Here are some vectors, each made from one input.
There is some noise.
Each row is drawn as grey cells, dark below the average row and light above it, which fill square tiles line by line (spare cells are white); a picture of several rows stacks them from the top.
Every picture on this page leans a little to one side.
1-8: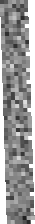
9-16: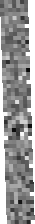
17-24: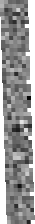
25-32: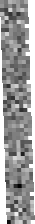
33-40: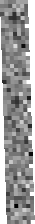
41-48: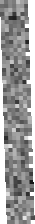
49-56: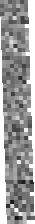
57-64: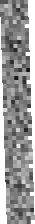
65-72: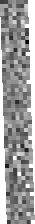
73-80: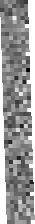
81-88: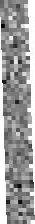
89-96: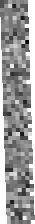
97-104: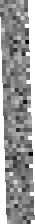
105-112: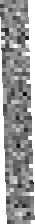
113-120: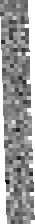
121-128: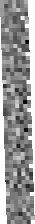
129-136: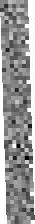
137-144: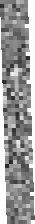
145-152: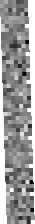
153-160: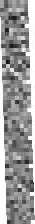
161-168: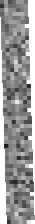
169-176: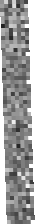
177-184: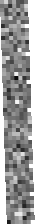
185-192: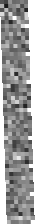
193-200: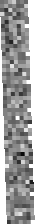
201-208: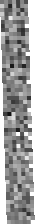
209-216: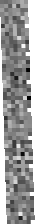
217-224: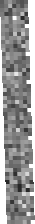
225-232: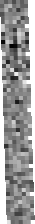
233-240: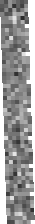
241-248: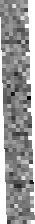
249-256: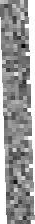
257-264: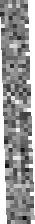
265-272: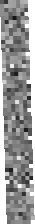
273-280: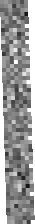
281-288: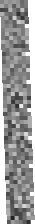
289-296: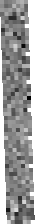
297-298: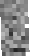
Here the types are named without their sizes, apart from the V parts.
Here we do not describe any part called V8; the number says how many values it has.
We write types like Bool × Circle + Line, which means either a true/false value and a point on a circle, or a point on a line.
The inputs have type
List(Bool × V8).
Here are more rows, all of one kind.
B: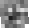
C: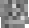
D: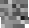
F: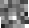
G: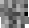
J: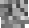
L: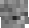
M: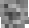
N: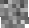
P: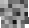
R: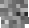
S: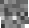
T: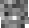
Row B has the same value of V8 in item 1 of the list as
D, N, P and R.
